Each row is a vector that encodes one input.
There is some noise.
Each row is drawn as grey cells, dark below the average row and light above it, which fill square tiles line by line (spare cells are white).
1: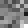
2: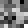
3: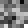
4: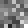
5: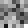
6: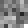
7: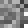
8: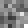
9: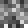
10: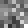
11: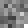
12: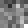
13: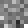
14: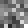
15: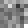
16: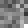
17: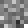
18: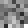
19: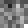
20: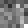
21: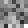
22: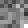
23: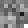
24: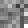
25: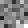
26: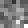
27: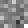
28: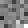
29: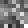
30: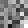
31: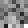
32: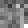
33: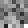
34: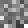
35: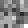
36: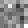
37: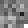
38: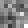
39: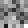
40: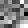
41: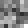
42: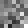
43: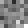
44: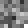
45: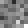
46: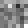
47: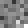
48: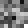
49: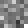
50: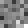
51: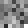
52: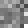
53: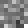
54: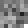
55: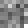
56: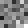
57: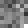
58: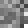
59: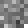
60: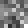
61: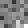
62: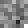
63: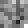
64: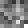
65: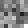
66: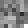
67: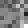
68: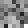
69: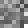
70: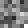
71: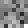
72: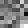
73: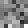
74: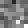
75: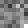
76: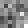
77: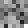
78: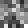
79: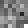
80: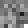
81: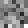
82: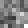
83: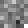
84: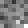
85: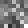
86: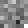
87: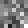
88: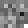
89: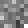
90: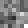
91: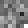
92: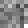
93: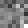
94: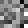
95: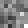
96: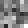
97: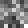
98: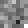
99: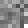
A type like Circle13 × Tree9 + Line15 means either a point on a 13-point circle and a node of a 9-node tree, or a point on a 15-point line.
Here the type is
Bool × Bool × Bool.
